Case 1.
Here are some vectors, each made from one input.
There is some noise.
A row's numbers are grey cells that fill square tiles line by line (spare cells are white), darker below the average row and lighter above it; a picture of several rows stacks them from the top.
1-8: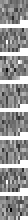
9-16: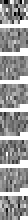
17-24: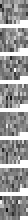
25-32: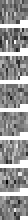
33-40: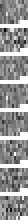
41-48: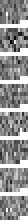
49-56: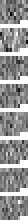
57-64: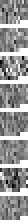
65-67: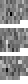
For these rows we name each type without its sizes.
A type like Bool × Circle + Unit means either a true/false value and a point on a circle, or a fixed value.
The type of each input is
Circle + Tree.
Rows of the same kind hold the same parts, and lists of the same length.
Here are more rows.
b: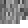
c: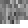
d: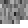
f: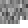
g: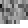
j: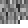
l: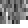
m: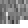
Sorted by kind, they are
b, c, d, f, l, m
g, j

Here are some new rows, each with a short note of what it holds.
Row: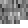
a point on a circle
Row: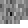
a point on a circle
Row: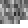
a node of a tree
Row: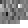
a node of a tree
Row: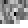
a node of a tree
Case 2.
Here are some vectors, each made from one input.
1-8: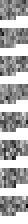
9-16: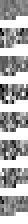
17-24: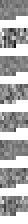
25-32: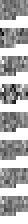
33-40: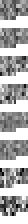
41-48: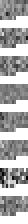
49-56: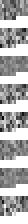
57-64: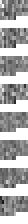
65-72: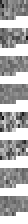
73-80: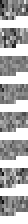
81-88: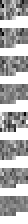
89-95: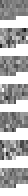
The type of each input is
Label5 + Line6.
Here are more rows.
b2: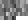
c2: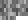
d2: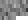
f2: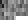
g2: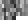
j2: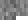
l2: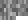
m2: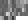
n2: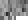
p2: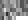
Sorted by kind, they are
b2, f2, g2, j2, m2
c2, d2, l2, n2, p2

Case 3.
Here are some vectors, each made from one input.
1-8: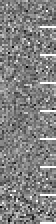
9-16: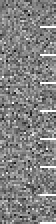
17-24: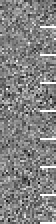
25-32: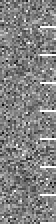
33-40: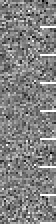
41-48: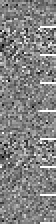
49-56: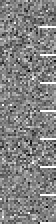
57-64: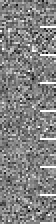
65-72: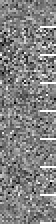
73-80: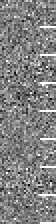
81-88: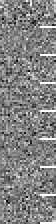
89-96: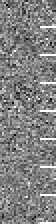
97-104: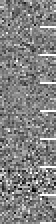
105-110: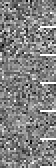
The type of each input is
List2(Circle5).
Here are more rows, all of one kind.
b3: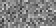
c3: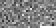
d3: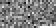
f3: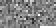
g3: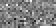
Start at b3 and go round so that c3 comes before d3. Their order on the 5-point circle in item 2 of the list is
b3, f3, c3, g3, d3.
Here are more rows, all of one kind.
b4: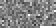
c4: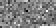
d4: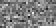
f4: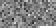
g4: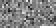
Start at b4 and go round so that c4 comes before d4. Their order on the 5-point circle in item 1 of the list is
b4, f4, c4, d4, g4.
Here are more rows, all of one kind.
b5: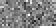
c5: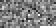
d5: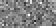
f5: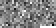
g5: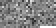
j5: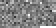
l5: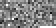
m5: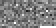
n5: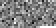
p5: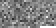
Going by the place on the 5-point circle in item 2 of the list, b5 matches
d5 and n5.
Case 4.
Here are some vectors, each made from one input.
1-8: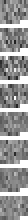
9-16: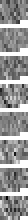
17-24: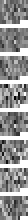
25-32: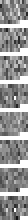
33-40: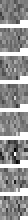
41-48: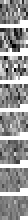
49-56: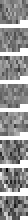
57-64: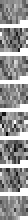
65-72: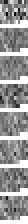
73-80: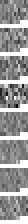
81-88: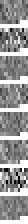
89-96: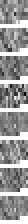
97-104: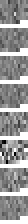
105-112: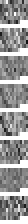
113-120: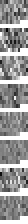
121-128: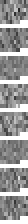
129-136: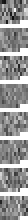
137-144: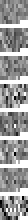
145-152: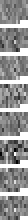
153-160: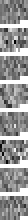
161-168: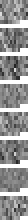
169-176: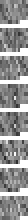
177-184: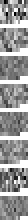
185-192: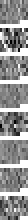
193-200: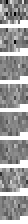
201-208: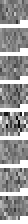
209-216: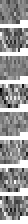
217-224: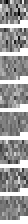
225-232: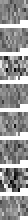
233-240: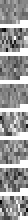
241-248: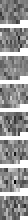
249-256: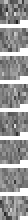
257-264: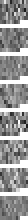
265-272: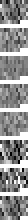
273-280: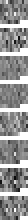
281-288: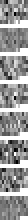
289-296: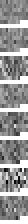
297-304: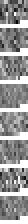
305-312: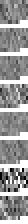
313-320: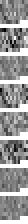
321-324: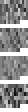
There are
3 kinds of row.
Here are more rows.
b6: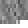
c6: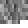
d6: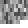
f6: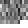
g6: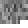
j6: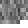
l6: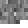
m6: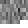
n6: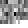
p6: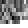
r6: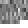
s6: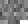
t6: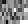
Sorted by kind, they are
b6, c6, g6, n6, r6
d6, f6, j6, l6, m6, s6
p6, t6

